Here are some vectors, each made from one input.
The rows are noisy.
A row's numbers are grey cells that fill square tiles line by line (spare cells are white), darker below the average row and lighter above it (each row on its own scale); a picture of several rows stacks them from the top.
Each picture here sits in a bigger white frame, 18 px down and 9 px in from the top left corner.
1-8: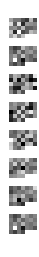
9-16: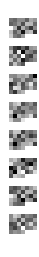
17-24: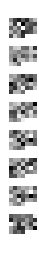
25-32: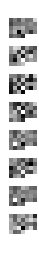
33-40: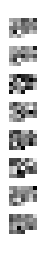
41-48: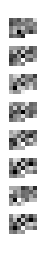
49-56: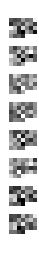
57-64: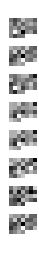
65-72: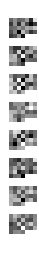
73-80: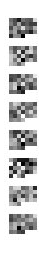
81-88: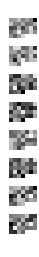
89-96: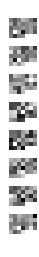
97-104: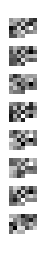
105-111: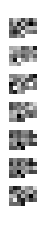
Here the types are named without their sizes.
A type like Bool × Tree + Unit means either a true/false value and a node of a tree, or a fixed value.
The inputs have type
Label.
